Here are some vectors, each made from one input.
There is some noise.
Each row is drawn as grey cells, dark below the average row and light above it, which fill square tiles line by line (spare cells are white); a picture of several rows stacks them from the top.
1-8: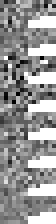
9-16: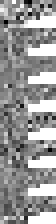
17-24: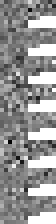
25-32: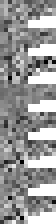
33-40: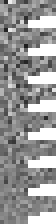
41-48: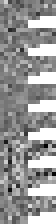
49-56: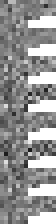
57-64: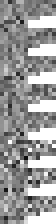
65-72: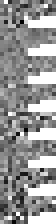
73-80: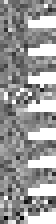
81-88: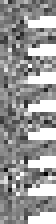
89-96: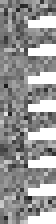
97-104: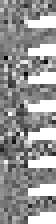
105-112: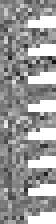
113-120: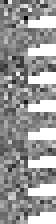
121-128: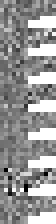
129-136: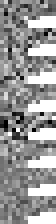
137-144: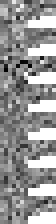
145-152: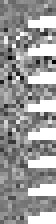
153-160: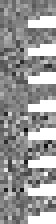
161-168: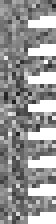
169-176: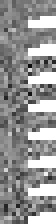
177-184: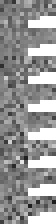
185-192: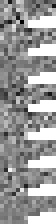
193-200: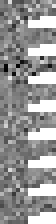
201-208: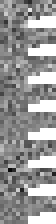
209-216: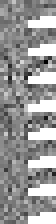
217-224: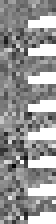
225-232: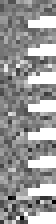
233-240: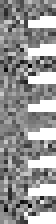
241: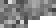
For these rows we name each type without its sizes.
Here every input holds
either a point on a circle, or a fixed value, or three true/false values.
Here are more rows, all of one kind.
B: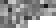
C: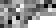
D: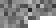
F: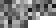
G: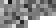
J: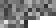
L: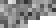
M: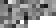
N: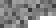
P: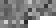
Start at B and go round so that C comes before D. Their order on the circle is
B, M, F, J, G, P, C, L, N, D.
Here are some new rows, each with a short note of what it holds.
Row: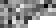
a point on a circle
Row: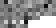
a point on a circle
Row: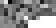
a fixed value
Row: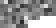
three true/false values
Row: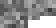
three true/false values
